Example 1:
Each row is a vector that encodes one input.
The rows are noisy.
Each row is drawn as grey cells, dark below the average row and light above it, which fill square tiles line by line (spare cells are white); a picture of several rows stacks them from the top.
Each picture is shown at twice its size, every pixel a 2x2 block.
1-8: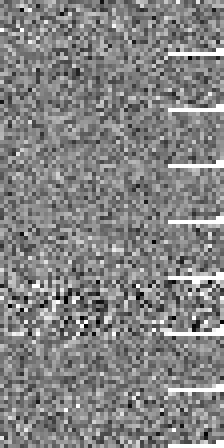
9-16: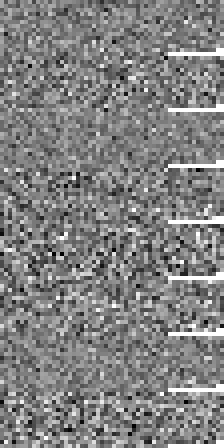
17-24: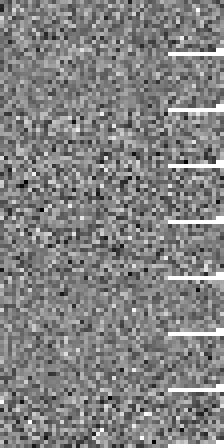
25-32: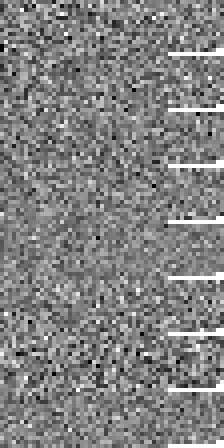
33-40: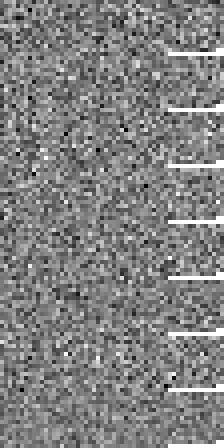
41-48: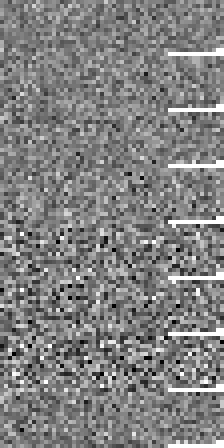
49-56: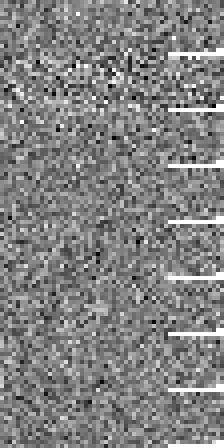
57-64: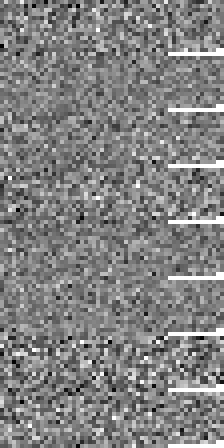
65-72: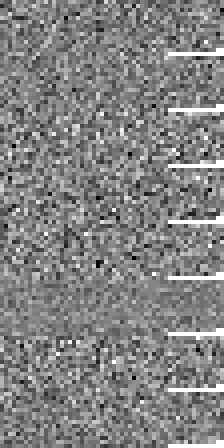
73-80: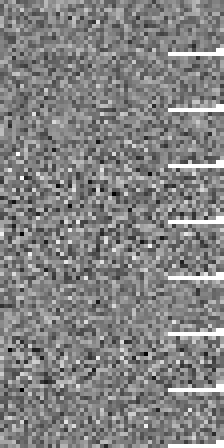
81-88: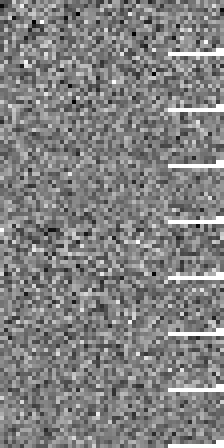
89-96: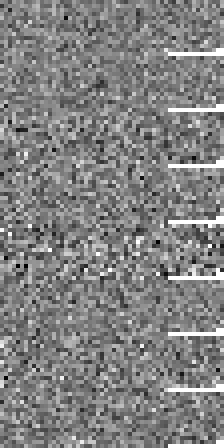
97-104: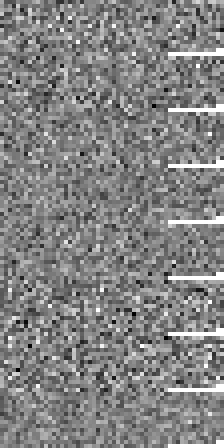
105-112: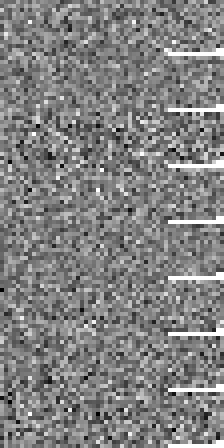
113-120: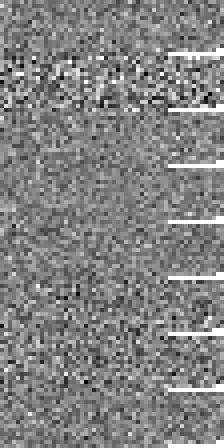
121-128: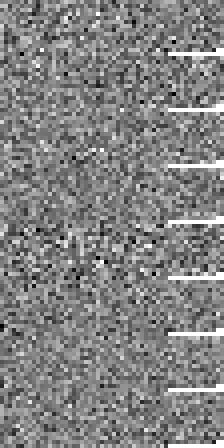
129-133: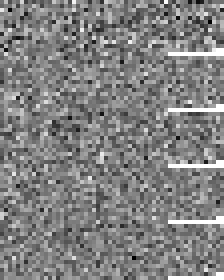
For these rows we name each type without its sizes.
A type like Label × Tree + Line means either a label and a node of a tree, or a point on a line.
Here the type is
Circle × Circle + Label.
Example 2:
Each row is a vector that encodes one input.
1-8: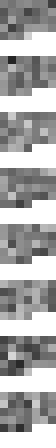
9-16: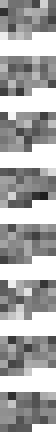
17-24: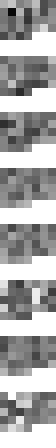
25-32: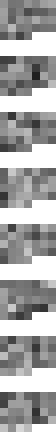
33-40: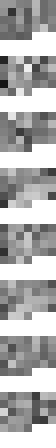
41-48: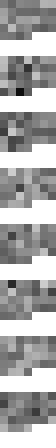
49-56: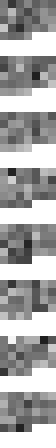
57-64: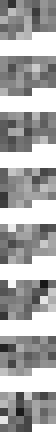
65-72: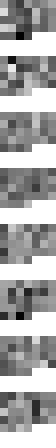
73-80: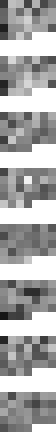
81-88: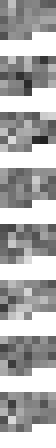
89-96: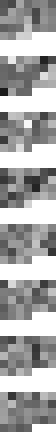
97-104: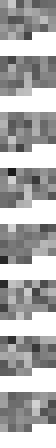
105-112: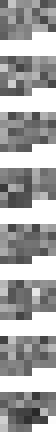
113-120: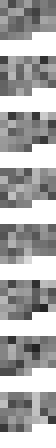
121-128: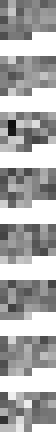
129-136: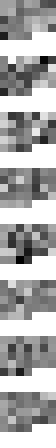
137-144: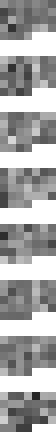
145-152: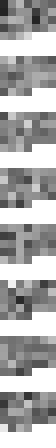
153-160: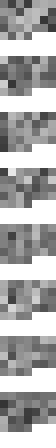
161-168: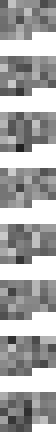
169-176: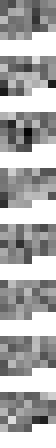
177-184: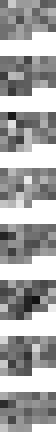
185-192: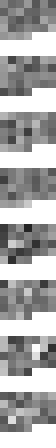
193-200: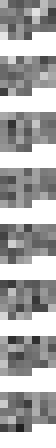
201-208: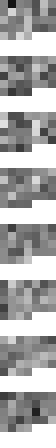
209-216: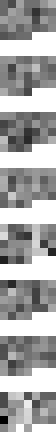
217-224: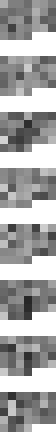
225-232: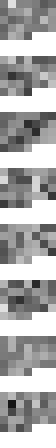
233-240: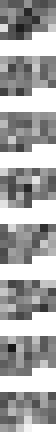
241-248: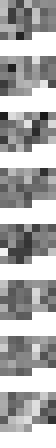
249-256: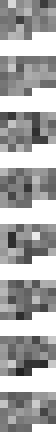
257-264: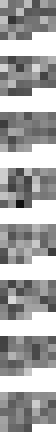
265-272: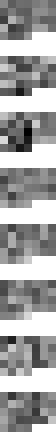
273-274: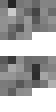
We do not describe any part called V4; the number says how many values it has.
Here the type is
Bool × V4 + Circle10.
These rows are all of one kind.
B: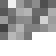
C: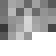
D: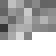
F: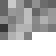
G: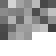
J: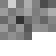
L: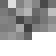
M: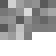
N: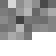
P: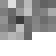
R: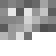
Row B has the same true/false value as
C, D, F and R.
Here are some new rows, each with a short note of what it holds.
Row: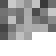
a true/false value and a value of V4
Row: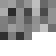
a point on a 10-point circle
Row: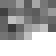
a point on a 10-point circle
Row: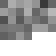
a true/false value and a value of V4
